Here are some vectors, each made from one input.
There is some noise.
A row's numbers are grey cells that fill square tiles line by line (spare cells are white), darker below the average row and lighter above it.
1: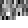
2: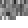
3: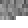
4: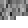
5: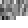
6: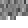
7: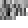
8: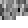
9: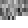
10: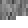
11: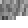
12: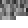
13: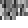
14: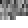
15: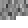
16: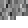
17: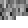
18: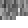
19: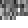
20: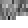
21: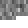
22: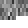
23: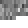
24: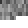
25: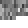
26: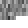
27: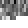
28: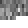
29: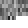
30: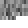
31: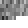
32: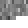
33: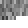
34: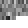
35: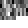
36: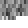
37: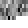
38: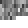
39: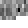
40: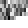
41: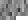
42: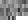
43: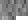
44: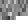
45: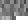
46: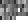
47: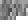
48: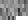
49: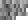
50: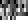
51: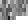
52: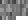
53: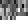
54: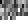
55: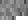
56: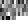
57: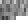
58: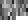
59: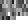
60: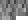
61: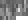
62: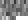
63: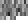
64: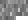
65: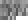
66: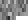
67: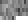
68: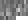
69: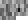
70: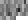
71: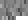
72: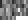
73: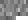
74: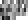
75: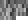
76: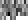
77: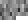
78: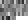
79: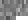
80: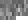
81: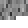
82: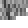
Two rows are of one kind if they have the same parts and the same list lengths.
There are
2 kinds of row.
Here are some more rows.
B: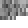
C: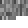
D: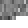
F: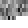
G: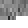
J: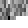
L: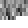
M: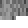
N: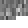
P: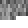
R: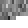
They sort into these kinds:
B
C, D, F, G, J, L, M, N, P, R

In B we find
a point on a 5-point line and a true/false value.
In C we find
a point on a 5-point line, a node of a 7-node tree and a true/false value.
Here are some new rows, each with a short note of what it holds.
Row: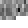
a point on a 5-point line and a true/false value
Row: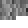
a point on a 5-point line, a node of a 7-node tree and a true/false value
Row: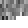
a point on a 5-point line and a true/false value
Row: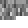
a point on a 5-point line, a node of a 7-node tree and a true/false value
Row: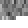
a point on a 5-point line, a node of a 7-node tree and a true/false value
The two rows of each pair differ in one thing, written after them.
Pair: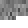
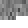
the place on the 5-point line
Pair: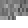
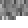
the place on the 5-point line
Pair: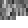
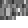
the true/false value
